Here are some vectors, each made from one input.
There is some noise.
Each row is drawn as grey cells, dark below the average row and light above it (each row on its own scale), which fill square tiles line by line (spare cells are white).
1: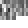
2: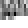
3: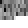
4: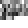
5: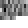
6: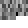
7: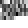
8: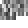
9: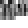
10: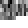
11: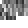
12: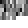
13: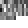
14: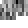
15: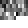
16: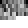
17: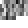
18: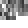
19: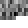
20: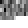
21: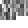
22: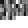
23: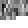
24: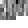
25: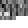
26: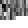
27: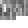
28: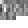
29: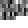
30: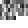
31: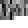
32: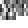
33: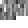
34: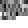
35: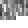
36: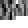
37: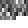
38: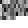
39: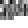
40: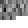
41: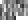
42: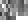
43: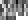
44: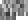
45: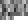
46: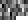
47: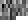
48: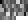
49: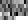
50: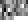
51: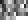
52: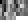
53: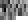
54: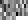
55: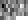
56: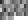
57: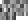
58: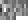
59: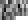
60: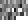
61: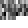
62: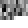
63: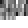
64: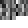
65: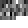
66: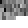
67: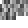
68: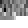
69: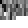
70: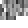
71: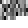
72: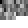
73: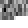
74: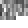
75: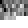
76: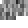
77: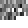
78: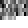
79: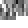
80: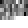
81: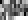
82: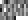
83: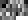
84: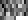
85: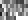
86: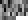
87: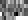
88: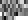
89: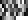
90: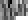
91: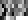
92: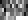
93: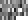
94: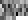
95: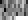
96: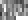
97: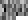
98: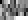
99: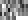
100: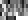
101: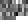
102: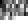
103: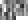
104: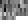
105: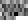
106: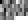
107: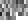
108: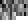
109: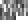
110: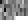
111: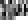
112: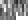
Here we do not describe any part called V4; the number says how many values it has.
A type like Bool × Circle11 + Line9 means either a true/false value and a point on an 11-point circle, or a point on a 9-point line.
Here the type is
List2(Bool × V4).
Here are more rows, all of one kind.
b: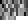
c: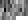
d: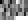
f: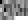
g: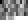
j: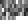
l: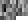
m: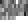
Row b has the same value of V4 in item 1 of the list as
g and m.
